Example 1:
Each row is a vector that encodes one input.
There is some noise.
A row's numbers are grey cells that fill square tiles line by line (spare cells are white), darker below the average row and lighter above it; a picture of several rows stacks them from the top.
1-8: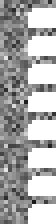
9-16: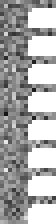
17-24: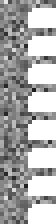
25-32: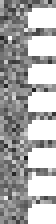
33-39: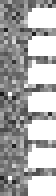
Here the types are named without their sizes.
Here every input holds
a label.
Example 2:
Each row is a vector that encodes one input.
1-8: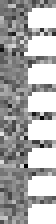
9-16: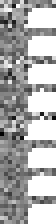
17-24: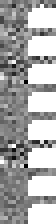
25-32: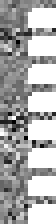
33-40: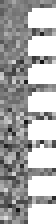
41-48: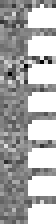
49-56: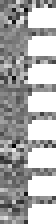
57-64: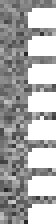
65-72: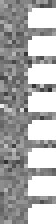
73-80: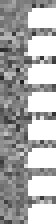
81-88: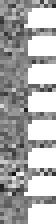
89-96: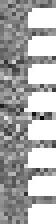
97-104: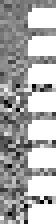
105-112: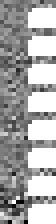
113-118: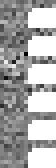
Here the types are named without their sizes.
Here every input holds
either a fixed value, or five true/false values.
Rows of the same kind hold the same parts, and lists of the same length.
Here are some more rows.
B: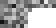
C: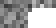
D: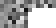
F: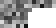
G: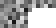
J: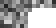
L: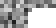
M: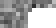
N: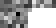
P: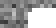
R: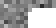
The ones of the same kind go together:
B, C, F, J, M, N, P, R
D, G, L

